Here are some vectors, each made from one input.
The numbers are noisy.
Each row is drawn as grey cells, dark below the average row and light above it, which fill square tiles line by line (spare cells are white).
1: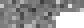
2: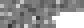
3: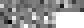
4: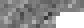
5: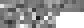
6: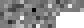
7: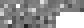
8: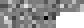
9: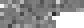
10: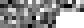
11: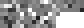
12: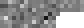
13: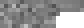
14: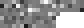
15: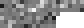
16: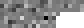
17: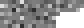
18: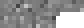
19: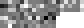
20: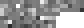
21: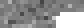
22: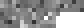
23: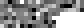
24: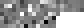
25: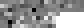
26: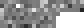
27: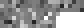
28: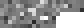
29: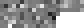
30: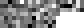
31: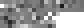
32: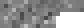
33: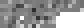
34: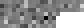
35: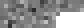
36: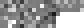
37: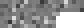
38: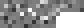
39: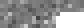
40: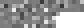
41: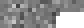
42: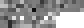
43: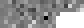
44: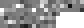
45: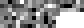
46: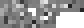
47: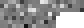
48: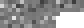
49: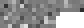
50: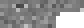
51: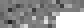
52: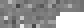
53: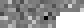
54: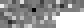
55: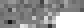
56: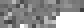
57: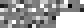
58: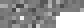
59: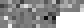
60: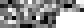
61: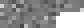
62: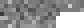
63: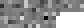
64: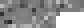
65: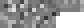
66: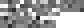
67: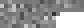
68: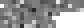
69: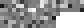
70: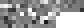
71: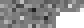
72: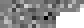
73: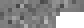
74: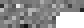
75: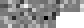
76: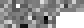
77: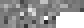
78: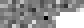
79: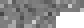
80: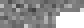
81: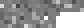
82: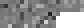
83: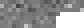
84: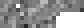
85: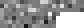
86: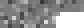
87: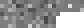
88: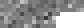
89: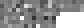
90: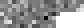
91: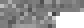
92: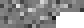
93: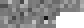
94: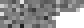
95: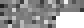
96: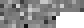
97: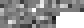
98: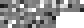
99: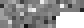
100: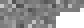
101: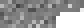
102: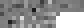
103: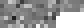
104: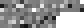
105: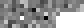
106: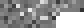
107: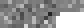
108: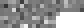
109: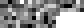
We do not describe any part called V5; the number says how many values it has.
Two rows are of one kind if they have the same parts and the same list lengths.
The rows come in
3 kinds.
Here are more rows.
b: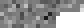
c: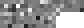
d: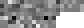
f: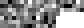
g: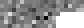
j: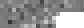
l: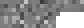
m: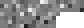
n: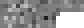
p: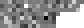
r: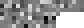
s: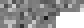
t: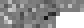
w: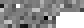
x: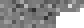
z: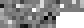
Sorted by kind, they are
b, d, g, j, l, n, p, s, t, x
c, m, r, w, z
f

